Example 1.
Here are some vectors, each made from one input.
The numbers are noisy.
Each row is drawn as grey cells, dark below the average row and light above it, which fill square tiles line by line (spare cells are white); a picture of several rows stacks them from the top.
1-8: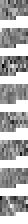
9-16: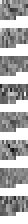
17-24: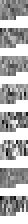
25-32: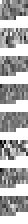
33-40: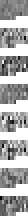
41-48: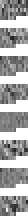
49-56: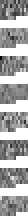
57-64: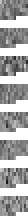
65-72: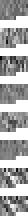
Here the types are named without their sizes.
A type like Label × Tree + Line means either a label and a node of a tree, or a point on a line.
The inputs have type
List(Circle).
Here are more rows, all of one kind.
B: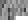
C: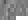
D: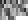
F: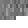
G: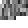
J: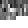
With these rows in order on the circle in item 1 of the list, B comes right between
C and D.
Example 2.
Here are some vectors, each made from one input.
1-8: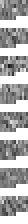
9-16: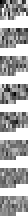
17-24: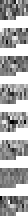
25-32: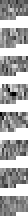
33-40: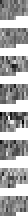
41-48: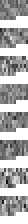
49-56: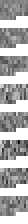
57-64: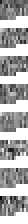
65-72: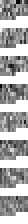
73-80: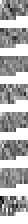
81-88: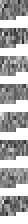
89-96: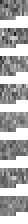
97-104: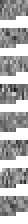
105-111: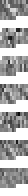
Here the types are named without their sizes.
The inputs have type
List(Circle).
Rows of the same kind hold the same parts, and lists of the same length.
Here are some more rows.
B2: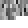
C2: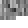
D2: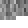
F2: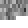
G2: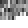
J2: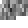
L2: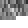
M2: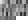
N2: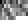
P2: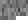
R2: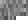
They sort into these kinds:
B2, C2, D2, N2
F2, J2, L2, M2, P2, R2
G2

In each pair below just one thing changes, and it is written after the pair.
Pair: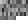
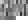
the place on the circle in item 2 of the list
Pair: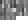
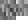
the place on the circle in item 2 of the list
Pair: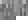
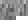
the place on the circle in item 2 of the list
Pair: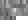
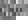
the place on the circle in item 2 of the list
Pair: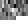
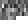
the place on the circle in item 2 of the list
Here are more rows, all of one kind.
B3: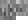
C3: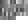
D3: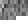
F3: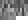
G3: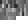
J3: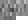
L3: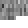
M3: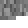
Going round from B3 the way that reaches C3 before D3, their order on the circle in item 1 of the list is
B3, C3, J3, L3, M3, F3, D3, G3.
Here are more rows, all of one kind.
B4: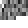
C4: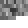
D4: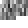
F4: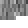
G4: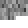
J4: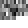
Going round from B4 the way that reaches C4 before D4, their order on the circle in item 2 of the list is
B4, G4, J4, C4, F4, D4.
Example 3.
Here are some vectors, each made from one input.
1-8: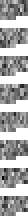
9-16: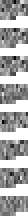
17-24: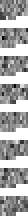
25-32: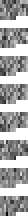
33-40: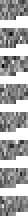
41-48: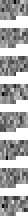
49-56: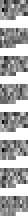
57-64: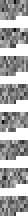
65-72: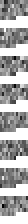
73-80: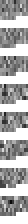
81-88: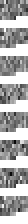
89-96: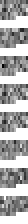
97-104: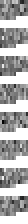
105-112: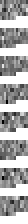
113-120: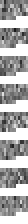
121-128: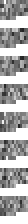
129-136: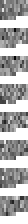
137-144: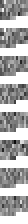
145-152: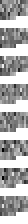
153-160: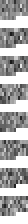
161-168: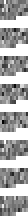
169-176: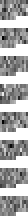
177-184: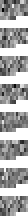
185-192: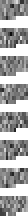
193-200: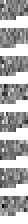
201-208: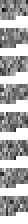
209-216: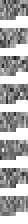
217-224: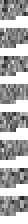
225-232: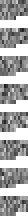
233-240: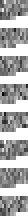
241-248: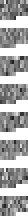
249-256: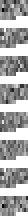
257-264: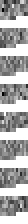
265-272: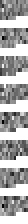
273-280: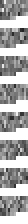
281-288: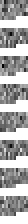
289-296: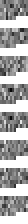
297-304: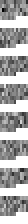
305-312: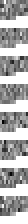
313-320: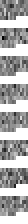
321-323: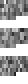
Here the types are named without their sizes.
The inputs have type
Bool × Bool × Bool × Circle.
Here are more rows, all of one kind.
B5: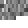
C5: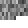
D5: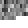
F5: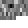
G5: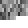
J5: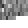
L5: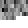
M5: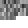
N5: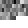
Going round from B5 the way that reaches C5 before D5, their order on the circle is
B5, C5, F5, M5, N5, L5, D5, G5, J5.
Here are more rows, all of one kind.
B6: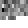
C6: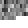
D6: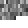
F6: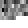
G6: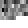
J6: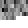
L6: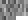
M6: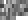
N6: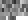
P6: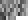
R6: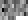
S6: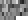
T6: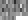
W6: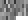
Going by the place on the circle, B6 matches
F6, G6, J6 and R6.
